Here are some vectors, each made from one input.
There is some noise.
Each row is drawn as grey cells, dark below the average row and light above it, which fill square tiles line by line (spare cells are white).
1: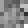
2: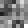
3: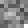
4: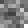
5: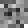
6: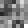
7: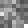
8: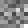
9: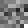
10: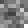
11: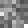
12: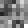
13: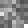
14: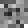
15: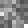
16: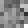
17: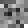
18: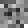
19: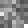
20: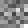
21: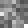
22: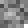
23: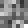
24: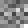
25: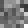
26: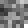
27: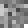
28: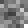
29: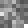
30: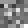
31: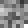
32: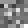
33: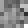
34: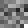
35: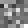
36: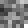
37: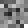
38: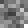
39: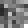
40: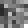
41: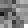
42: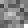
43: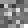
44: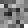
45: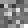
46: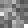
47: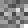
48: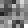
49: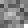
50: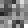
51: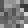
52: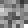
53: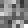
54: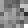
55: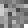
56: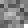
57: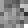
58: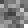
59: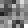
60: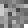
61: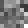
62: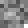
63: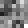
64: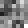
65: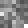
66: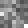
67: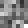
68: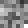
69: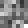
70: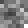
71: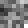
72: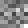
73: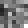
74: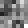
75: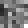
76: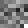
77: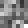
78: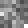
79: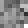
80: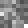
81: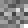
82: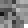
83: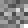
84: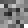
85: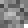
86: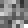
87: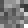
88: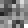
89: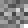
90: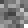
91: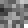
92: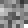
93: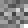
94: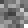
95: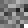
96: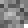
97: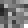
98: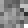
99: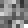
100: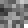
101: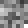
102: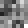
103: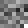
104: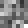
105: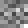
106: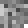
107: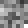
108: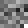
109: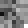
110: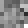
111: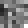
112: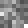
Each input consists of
four true/false values.
